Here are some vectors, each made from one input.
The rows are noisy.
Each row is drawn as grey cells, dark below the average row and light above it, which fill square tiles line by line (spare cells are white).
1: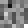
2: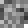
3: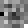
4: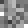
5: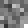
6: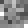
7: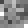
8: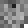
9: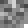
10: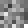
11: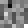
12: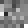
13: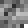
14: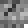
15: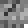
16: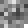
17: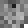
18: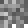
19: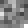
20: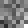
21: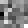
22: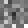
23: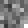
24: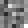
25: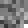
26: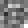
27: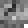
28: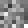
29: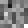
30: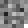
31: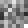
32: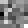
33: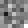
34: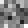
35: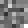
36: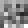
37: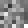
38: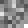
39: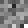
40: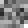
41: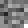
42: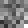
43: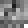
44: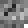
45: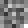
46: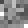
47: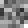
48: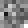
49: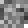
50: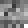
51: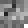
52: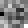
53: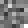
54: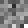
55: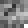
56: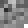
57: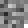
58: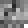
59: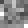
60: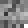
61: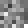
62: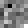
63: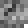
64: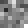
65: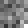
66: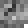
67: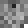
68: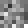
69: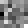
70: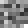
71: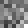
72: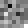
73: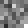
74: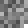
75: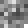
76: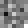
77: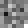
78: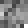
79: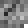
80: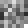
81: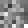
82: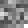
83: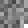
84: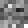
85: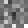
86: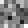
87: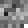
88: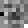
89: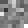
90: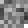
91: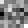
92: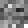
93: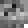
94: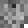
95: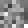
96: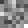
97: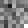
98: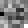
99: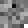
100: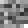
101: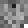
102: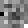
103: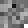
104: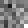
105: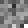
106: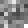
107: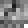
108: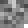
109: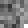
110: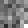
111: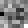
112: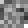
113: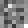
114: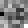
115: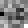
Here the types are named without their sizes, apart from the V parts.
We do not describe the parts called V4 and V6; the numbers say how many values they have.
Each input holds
a value of V4, together with either a label and a point on each of two lines, or a value of V6.
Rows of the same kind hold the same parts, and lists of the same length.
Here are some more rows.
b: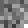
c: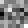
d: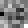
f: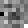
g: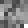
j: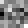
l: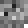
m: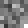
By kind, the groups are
b, g, l, m
c, d, f, j

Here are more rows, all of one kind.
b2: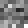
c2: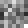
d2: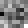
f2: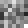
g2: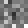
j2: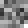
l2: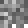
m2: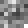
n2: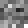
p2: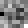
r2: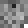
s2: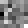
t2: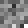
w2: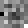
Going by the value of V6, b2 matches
g2, l2, n2 and t2.
